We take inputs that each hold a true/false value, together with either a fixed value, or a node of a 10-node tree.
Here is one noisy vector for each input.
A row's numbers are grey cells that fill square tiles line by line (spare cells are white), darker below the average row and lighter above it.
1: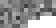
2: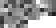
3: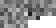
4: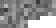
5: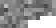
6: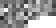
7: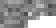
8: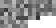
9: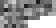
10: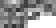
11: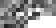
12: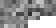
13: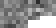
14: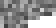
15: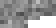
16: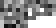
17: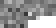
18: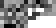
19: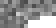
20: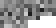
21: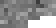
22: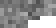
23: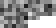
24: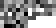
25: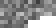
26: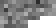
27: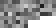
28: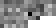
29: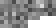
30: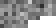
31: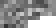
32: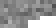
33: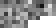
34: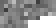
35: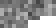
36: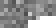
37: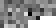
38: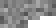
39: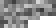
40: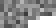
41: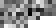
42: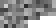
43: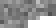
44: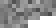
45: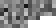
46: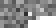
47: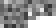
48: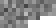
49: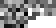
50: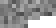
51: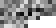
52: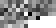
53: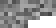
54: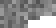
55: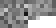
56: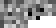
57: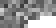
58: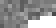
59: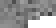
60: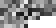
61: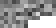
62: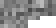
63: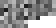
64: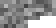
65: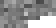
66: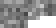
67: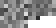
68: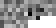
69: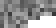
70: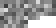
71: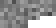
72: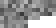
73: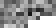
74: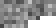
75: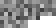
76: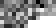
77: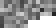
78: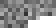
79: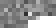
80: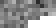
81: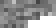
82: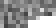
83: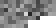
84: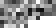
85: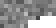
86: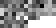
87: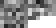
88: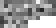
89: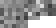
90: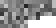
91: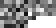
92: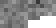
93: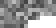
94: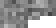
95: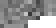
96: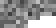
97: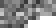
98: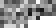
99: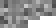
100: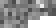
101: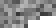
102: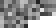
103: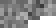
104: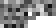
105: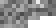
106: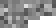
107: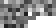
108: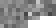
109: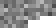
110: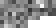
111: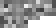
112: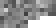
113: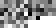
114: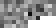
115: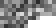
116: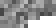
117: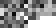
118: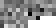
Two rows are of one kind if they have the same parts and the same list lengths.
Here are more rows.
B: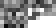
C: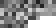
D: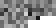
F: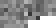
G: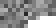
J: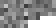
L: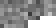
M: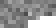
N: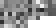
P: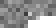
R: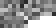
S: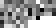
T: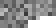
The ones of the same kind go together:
B
C, D, F, G, J, L, M, N, P, R, S, T

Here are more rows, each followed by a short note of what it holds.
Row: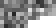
a true/false value
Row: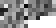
a node of a 10-node tree and a true/false value
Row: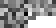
a true/false value
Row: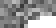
a node of a 10-node tree and a true/false value
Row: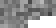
a node of a 10-node tree and a true/false value
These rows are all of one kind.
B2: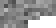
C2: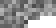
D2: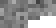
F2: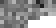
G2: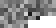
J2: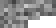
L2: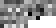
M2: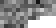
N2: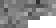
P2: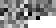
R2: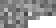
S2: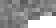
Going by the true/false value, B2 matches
J2 and R2.
